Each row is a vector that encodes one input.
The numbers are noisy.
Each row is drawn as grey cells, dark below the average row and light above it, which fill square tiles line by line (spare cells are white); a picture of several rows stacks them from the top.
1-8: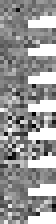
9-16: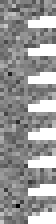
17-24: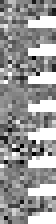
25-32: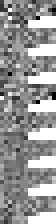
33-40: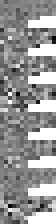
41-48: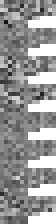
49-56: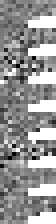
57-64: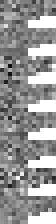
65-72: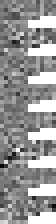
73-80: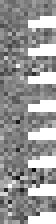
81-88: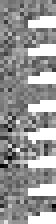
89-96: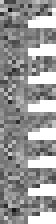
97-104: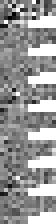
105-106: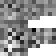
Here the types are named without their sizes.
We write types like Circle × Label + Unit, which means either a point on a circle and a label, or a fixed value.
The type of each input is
Bool × Bool × Bool × Bool + Label + Tree.
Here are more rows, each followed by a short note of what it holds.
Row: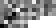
four true/false values
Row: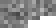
four true/false values
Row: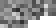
a node of a tree
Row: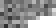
four true/false values
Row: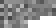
a node of a tree
